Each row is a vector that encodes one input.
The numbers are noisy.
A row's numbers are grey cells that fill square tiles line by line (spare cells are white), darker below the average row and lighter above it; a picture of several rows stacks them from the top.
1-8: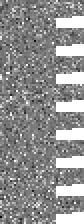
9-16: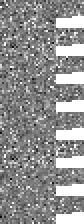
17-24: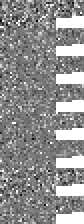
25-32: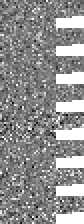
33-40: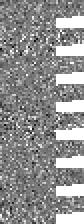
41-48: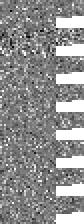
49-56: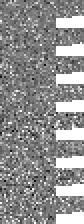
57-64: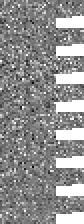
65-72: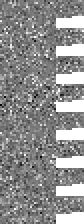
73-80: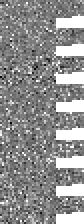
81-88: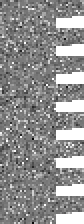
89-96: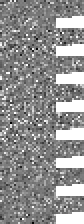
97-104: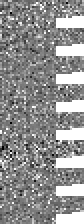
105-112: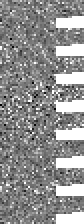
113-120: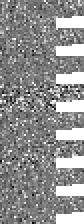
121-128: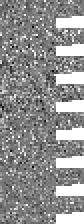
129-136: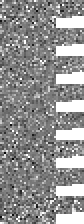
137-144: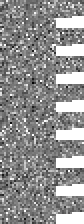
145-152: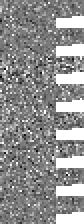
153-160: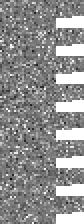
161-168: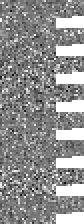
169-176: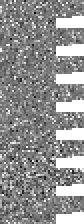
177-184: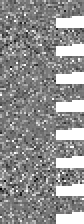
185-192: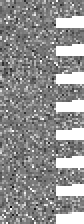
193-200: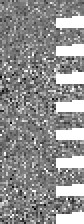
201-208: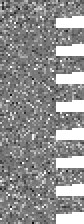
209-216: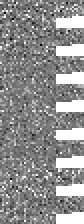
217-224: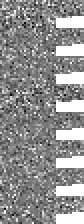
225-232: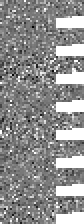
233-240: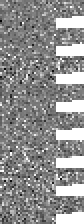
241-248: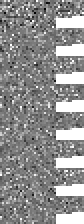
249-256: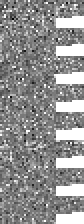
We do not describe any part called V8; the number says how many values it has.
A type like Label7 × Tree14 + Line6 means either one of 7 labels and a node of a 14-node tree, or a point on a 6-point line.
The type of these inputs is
(Line6 + V8) × (Line7 + Tree10) + Line10.
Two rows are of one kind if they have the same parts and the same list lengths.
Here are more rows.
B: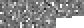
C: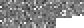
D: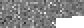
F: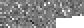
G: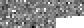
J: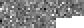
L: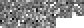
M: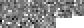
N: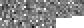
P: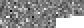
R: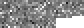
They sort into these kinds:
B, C
D, F, J, R
G, N
L, M
P

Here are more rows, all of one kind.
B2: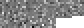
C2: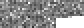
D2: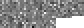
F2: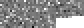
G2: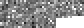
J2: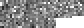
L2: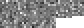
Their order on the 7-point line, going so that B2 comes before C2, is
B2, F2, J2, G2, D2, C2, L2.
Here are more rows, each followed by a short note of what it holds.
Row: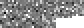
a point on a 10-point line
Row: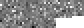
a point on a 6-point line and a point on a 7-point line
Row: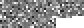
a point on a 10-point line
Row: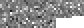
a point on a 6-point line and a node of a 10-node tree
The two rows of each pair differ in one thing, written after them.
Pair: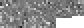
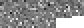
the node of the tree
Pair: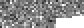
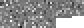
the value of V8
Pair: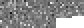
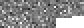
the value of V8
